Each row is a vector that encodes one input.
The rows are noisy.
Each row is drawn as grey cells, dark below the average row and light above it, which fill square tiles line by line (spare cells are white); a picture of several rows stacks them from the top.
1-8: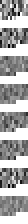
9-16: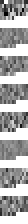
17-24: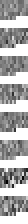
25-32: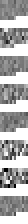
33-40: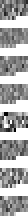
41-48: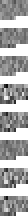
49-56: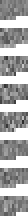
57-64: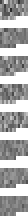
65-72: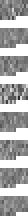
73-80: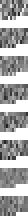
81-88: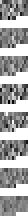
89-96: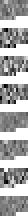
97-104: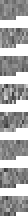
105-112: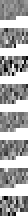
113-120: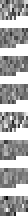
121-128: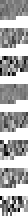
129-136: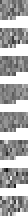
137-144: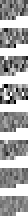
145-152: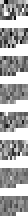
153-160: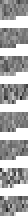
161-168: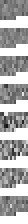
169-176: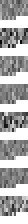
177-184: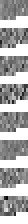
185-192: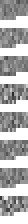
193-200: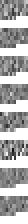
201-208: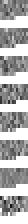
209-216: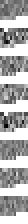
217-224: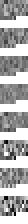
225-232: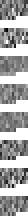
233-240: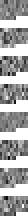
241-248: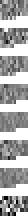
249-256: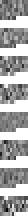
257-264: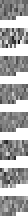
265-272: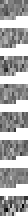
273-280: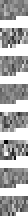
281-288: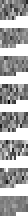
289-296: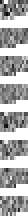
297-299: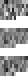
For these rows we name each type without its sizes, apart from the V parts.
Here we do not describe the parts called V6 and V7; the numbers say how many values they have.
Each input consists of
a true/false value and a value of V6, together with either a point on a line, or a value of V7.
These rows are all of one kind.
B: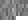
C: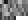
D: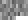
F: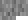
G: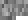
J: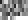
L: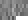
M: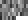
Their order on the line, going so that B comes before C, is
L, B, M, J, C, F, D, G.
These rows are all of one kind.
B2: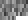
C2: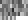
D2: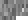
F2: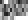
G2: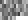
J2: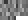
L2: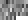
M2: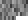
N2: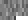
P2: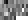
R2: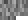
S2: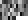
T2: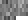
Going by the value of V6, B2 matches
J2 and N2.
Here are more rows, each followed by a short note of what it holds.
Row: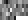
a true/false value, a value of V6 and a value of V7
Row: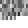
a true/false value, a value of V6 and a value of V7
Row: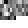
a point on a line, a true/false value and a value of V6
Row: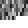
a point on a line, a true/false value and a value of V6
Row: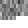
a true/false value, a value of V6 and a value of V7
